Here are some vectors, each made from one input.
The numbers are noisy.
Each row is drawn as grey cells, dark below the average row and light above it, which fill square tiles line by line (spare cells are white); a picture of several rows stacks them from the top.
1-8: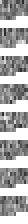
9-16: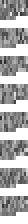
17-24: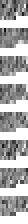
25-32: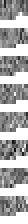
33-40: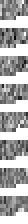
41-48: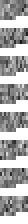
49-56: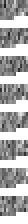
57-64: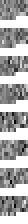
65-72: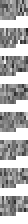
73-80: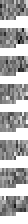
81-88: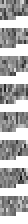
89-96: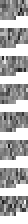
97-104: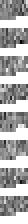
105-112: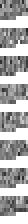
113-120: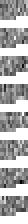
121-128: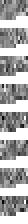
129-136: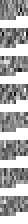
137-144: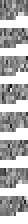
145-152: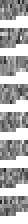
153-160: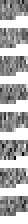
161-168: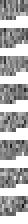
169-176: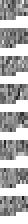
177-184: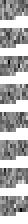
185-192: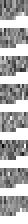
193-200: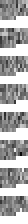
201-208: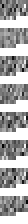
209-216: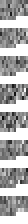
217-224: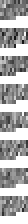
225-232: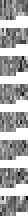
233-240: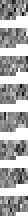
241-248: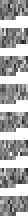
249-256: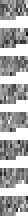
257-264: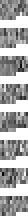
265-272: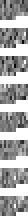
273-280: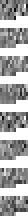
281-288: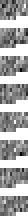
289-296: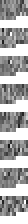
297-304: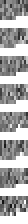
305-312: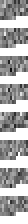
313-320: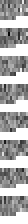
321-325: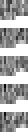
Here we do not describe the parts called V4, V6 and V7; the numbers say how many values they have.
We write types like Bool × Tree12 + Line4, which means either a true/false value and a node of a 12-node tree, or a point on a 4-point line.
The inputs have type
(Bool × Bool × Bool × V6 + V4) × (Label9 + Tree12) + V7.
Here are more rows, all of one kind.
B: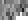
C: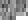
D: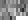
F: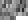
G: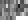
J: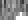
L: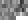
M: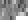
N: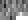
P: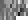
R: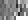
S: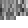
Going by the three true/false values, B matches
J and L.
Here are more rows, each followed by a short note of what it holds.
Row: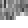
a node of a 12-node tree, three true/false values and a value of V6
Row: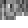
a node of a 12-node tree and a value of V4
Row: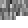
one of 9 labels, three true/false values and a value of V6
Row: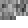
a node of a 12-node tree, three true/false values and a value of V6
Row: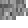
a node of a 12-node tree, three true/false values and a value of V6
